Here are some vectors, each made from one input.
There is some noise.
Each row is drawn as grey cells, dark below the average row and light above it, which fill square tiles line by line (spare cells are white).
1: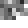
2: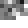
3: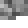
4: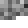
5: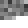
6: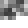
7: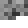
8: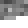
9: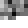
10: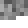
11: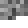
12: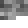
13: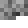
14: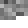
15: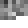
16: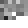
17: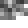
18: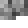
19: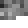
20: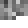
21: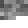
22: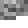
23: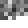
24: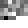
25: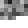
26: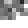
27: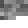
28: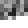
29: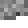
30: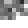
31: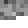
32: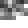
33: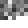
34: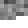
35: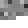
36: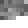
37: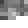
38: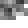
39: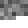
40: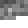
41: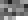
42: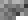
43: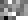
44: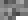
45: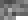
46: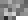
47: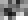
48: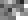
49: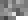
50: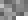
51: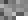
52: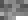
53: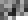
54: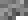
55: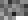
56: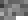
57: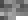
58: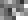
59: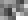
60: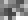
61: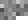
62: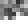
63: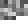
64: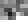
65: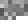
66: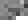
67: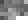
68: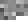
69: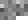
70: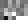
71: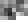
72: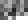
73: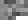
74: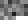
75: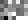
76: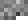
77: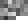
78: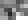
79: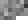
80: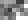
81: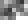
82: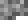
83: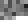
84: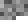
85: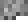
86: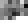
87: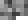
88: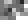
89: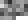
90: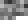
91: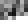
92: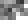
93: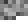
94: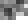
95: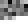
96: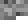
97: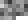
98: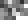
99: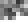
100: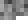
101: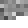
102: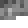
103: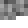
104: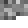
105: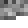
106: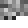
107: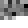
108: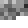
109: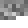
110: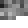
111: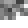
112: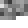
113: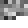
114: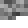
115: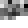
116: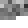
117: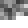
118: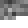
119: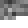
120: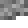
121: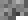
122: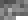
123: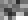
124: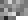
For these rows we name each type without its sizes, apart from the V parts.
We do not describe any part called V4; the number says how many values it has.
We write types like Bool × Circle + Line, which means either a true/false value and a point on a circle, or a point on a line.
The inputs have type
Bool × V4 + List(Circle).
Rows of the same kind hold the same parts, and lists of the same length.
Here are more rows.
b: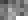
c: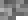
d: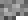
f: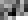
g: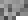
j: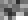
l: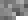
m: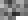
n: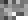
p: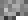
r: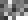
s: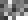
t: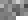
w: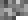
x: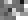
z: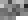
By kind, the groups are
b
c, d, g, p
f, r, s
j, x
l, m, n, t, w, z

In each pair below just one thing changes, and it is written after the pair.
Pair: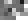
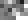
the value of V4
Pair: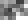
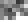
the true/false value
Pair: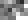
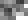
the value of V4
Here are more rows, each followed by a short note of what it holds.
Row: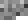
a list of two items
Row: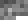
a list of one item
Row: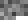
a list of one item
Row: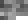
a list of one item
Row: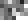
a true/false value and a value of V4
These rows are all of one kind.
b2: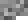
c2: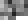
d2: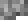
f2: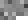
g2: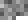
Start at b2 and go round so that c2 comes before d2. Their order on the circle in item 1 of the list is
b2, f2, g2, c2, d2.
